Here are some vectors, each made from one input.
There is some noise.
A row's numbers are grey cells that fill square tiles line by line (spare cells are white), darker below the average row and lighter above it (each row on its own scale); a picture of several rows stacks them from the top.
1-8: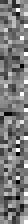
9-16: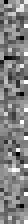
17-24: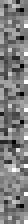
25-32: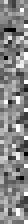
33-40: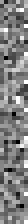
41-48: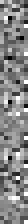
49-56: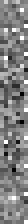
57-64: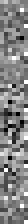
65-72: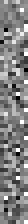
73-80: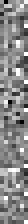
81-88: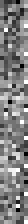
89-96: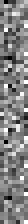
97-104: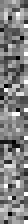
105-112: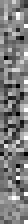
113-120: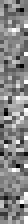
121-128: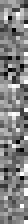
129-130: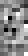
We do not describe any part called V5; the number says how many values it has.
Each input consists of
a value of V5, together with a list of up to two points on a 4-point line.
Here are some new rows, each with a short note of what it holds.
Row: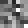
a value of V5, together with a list of two items
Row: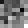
a value of V5, together with the empty list
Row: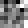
a value of V5, together with the empty list
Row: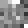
a value of V5, together with a list of two items
